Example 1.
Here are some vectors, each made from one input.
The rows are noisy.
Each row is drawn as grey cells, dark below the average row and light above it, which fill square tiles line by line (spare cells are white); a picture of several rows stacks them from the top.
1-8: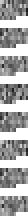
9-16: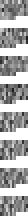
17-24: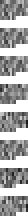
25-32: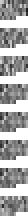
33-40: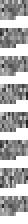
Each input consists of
a point on a 6-point circle.
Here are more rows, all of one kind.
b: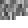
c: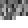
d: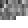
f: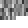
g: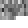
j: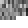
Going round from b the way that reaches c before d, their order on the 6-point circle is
b, g, f, j, c, d.
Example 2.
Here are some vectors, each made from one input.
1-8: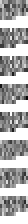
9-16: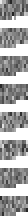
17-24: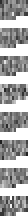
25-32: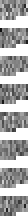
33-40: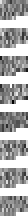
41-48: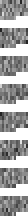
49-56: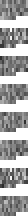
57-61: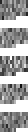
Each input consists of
a point on a 7-point line.
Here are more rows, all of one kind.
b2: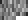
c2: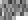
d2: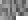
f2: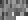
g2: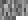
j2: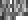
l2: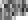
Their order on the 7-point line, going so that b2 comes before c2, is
j2, b2, f2, g2, d2, c2, l2.
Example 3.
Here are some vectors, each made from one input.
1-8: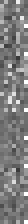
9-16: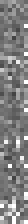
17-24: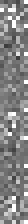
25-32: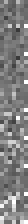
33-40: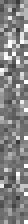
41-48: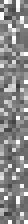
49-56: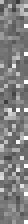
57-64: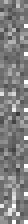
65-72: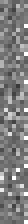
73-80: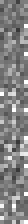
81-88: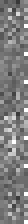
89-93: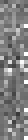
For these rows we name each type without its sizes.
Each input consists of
a point on a line.
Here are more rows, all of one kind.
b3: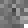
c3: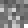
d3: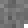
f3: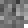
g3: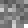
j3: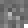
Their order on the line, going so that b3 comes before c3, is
b3, f3, g3, d3, c3, j3.
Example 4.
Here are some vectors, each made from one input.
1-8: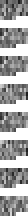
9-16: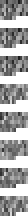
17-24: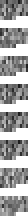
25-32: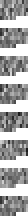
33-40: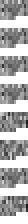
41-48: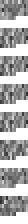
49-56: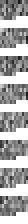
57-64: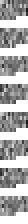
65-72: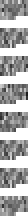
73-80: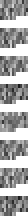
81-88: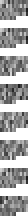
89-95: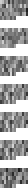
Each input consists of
a point on a 6-point circle.
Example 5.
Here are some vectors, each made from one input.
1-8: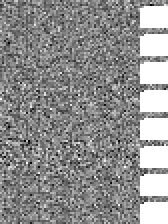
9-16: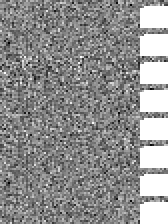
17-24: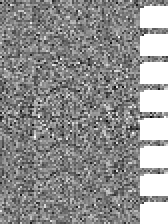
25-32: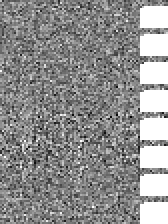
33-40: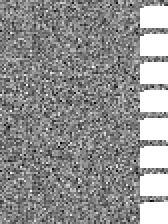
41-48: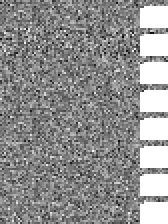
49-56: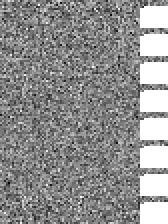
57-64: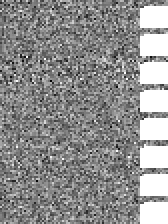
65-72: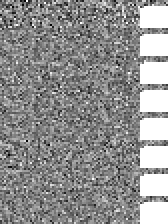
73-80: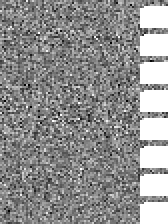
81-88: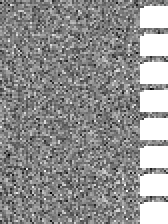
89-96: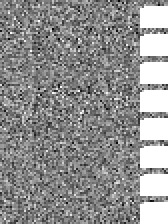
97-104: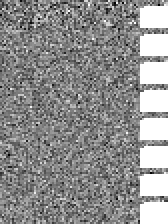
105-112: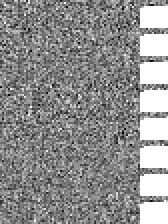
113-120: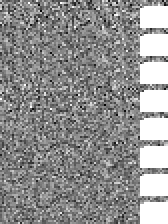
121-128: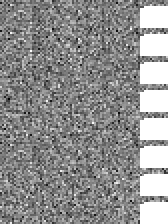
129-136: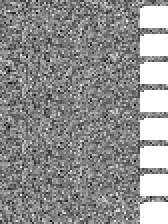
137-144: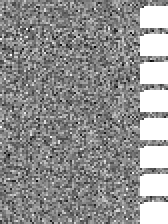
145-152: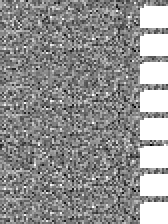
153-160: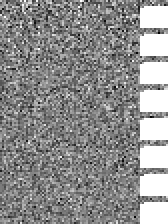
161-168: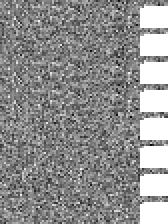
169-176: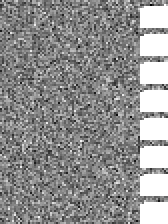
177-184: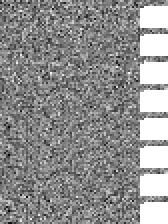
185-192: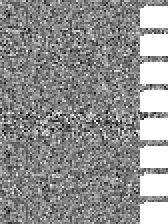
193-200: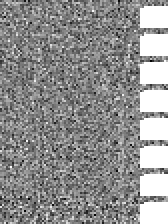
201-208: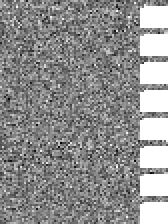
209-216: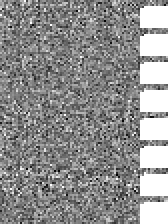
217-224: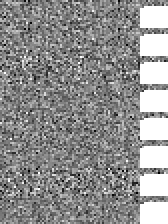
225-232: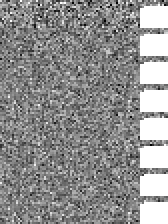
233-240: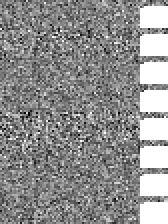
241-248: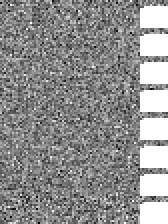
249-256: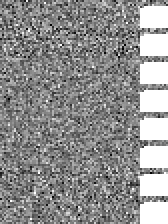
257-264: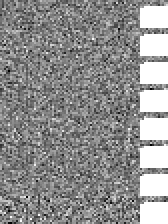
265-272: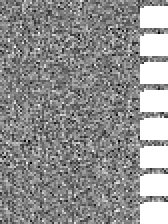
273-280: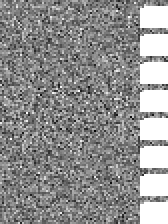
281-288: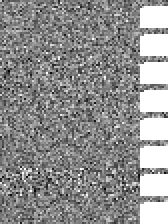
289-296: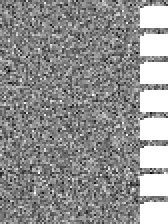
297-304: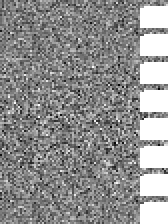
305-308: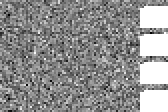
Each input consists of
a point on an 11-point circle.
